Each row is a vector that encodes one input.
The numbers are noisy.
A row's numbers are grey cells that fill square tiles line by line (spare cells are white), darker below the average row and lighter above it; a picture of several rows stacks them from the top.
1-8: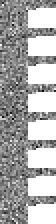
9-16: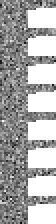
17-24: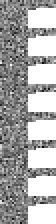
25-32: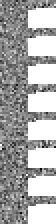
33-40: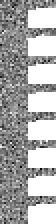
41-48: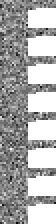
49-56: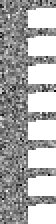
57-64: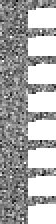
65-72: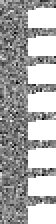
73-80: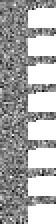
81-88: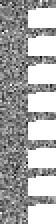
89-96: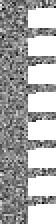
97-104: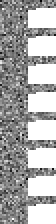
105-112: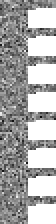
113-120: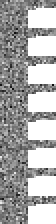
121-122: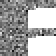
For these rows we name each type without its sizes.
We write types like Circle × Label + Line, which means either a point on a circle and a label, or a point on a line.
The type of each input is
List(Line) × Tree.
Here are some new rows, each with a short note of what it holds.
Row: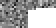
a node of a tree, together with the empty list
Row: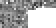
a node of a tree, together with a list of one item
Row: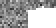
a node of a tree, together with a list of one item
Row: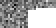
a node of a tree, together with the empty list
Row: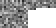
a node of a tree, together with a list of one item
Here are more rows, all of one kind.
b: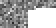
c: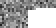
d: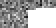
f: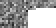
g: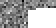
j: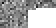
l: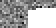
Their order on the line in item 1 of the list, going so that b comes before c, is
l, g, f, j, b, d, c.
